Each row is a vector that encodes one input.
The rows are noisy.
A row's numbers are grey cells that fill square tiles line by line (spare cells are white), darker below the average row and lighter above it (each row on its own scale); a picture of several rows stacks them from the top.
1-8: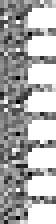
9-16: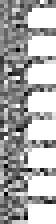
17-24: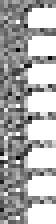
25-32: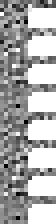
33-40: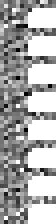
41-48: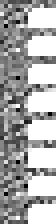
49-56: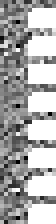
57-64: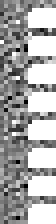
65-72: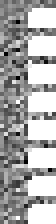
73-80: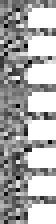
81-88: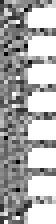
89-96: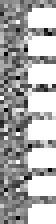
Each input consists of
either two labels (each one of 6), or one of 7 labels.
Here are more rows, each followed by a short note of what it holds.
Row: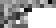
one of 7 labels
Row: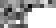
one of 7 labels
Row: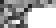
one of 7 labels
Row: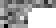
two labels (each one of 6)
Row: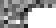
one of 7 labels
